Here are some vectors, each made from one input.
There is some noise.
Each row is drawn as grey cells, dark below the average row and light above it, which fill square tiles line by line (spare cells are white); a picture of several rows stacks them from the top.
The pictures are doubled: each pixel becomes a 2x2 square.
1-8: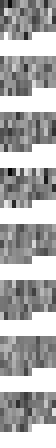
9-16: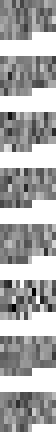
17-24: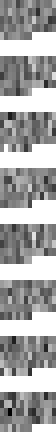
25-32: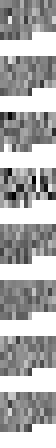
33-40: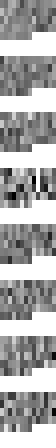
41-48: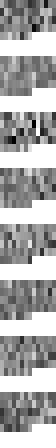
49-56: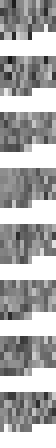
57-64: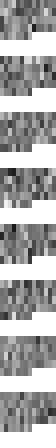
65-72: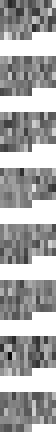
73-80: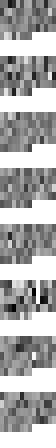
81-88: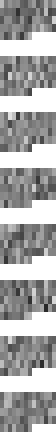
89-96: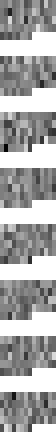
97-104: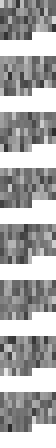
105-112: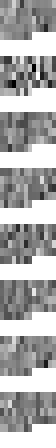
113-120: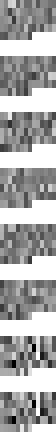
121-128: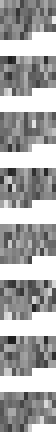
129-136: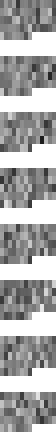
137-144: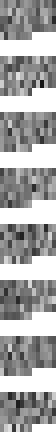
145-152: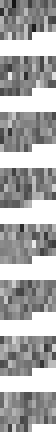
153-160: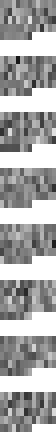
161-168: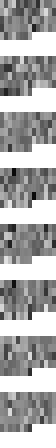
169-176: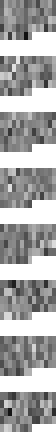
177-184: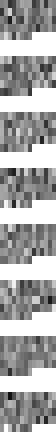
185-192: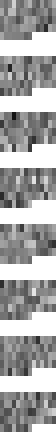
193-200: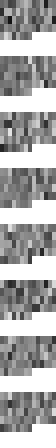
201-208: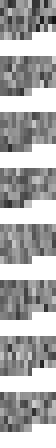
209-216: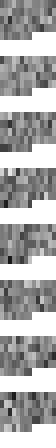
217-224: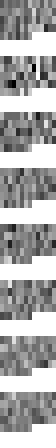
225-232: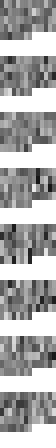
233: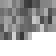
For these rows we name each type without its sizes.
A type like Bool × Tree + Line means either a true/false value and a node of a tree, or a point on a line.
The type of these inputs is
List(Line).
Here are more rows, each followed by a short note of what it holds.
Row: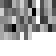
the empty list
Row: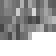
a list of two items
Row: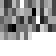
the empty list
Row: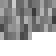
a list of two items
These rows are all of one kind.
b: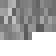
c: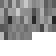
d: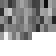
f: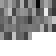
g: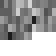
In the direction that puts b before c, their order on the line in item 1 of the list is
g, f, b, c, d.
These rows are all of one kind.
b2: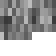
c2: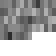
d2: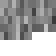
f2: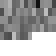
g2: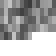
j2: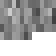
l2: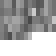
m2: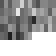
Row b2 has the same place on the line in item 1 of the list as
d2 and j2.
